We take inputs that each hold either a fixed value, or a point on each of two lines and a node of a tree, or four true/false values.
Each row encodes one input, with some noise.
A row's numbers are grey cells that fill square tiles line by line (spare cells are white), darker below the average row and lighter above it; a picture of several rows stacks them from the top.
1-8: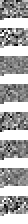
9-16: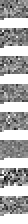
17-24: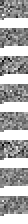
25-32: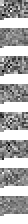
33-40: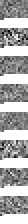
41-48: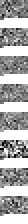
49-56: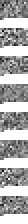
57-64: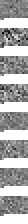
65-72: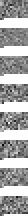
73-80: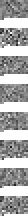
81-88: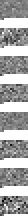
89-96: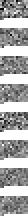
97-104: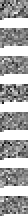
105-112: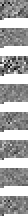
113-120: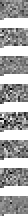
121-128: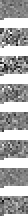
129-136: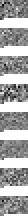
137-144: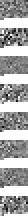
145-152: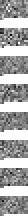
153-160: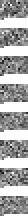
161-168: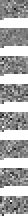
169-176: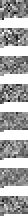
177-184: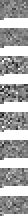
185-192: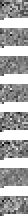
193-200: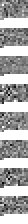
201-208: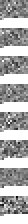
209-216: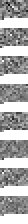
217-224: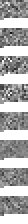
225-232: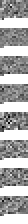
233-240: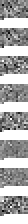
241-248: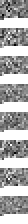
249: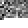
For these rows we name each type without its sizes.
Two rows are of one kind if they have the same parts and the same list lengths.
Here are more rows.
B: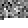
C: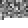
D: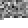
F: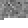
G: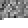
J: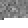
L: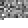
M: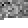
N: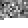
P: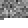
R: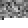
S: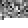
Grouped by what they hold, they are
B, D, F, J, L, P, R
C, S
G, M, N

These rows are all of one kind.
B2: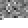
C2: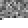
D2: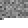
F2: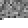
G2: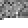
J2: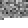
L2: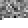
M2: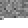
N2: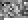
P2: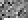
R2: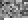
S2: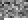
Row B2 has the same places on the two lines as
M2 and P2.
